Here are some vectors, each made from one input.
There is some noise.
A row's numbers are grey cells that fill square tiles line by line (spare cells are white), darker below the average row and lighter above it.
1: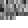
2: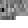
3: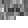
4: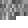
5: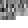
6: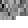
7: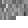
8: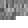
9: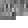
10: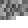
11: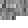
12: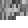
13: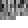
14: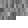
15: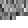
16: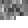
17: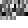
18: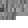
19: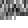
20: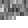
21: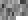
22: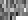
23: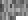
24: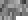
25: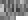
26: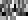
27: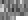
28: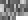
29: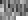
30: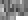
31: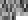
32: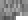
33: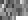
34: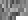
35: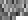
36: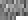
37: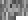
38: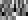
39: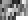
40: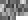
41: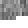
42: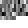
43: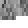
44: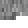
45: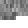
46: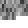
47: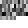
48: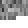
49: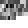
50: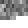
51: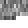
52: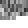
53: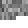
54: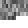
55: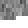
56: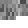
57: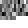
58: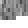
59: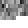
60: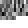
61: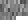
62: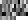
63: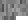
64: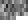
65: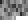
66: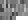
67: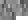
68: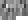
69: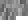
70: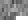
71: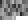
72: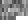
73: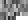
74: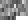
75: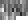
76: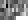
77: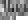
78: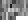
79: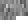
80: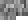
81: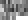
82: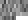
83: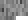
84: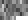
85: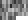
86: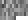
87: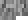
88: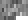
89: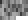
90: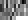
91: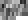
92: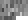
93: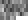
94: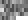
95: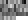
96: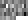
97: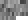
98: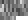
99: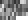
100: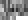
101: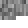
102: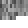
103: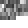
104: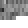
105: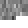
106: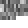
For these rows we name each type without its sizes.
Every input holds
a list of items, each a point on a line and a true/false value.
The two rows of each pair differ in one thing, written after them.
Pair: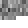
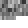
the place on the line in item 2 of the list
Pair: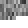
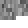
the place on the line in item 1 of the list
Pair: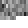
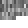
the place on the line in item 1 of the list
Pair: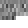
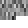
the true/false value in item 1 of the list
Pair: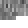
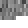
the true/false value in item 2 of the list
